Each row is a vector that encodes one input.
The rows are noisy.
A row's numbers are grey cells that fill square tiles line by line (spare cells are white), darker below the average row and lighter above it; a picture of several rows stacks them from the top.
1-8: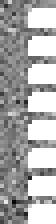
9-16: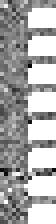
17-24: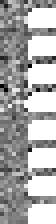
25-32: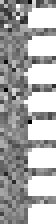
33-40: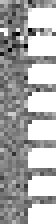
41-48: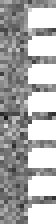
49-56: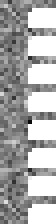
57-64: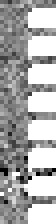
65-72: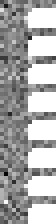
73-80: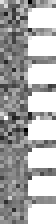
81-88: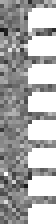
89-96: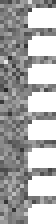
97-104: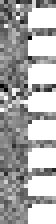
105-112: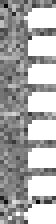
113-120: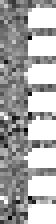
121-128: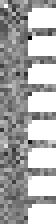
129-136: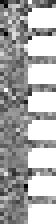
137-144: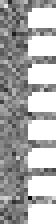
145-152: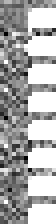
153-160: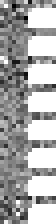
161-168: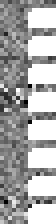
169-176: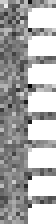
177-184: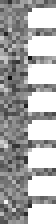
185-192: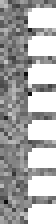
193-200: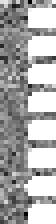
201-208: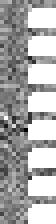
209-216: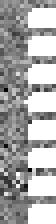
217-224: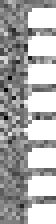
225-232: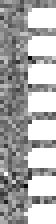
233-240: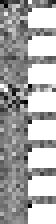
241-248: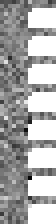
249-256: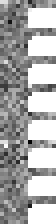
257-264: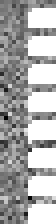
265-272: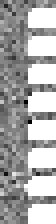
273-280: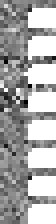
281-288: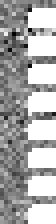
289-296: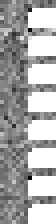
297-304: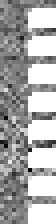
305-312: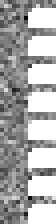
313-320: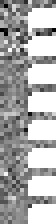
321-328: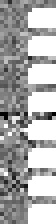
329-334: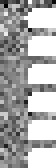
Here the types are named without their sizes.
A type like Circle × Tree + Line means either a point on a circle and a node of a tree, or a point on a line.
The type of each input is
List(Line).
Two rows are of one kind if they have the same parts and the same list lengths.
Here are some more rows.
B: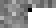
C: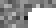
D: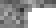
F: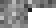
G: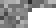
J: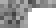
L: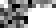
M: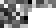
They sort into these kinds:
B, C, D, F, L
G, J
M

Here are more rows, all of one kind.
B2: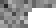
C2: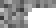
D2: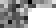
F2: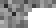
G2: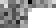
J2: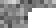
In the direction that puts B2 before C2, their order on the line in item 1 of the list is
G2, J2, B2, D2, F2, C2.
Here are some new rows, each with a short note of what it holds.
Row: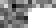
a list of one item
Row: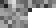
a list of two items
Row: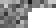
a list of two items
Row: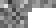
a list of one item
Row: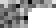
a list of two items
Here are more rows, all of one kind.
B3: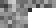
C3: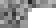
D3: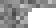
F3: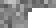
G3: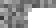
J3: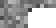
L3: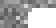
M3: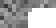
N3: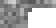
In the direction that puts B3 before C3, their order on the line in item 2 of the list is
B3, J3, G3, M3, N3, D3, L3, C3, F3.
